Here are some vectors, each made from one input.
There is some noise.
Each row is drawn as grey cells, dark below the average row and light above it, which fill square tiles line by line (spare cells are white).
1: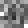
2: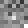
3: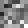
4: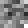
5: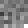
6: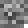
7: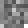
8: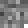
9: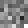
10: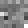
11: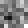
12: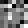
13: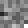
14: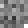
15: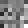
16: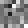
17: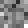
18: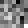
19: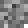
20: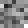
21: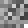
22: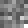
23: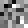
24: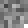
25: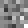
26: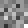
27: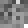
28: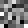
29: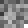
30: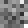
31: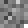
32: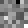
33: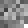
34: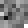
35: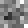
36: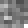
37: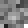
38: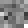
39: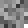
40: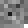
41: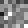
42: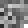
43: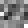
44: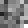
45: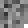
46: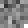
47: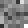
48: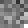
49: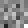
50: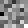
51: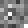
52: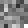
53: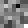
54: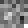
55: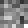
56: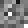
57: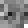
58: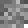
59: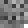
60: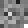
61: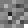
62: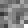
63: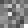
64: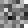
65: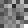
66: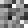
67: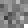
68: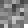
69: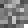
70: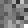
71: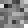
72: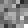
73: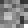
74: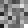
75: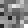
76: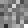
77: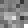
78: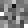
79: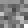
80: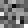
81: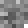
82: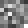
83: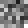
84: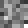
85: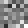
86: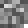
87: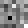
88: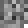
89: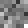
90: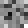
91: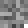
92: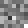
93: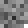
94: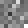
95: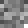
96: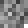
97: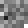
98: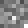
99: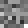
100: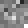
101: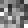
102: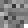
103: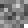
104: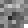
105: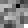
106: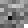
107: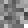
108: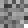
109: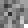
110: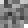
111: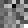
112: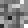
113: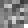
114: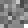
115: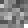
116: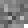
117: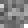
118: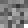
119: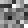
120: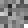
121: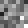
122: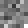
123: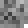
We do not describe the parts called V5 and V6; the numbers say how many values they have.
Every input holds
a point on a 4-point line, three true/false values, a value of V5 and a value of V6.
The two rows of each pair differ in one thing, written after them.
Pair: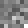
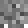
the place on the 4-point line
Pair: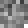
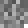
the value of V6
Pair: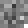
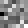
the value of V5
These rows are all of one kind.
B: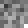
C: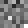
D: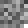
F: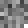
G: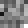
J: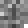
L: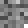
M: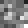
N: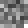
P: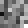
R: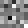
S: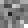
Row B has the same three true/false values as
G and R.
